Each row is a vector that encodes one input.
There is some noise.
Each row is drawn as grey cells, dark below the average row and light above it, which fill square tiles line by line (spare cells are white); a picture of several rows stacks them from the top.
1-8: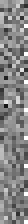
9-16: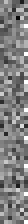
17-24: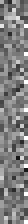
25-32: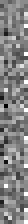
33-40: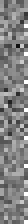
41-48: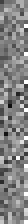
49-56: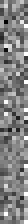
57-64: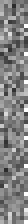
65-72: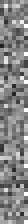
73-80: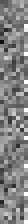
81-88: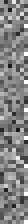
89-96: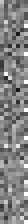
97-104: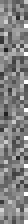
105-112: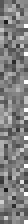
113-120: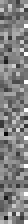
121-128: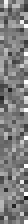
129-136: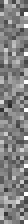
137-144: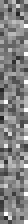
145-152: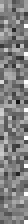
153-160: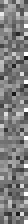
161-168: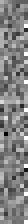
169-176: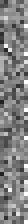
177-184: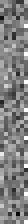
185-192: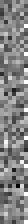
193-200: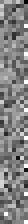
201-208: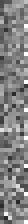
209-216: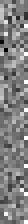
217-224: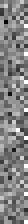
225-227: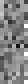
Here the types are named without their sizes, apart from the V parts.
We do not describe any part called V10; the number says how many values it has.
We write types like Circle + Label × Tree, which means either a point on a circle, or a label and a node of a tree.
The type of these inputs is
List(Line) + V10 × V10.
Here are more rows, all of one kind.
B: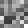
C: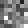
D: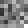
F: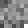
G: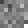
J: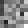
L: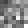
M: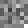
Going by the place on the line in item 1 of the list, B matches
D and M.
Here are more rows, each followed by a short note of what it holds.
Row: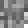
a list of one item
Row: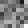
two values of V10
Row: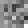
two values of V10
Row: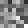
the empty list
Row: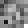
a list of two items
